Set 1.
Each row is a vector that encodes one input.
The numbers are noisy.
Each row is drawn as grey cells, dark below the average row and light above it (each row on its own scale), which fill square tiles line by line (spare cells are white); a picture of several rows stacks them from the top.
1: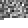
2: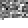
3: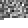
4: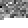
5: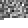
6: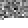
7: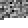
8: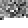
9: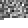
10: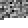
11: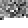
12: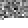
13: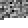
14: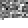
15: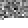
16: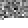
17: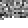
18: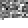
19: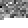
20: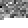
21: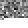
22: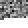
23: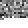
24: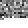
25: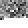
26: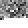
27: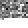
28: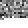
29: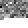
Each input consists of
a node of a 7-node tree.
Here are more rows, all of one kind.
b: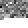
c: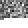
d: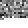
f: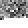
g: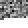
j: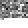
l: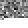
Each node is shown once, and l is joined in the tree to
d and j.
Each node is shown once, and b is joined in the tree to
f and j.
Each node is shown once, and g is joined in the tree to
c.
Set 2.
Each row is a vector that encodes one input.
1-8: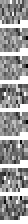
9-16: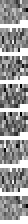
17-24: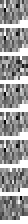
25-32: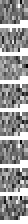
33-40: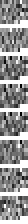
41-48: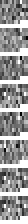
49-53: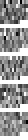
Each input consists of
a point on a 7-point line.
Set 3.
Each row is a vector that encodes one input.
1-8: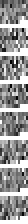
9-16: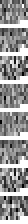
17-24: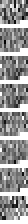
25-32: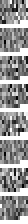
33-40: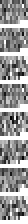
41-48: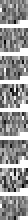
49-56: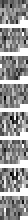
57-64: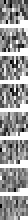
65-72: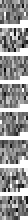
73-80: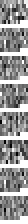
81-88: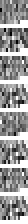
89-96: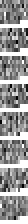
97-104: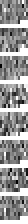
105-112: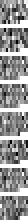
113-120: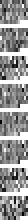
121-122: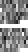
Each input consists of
four true/false values.
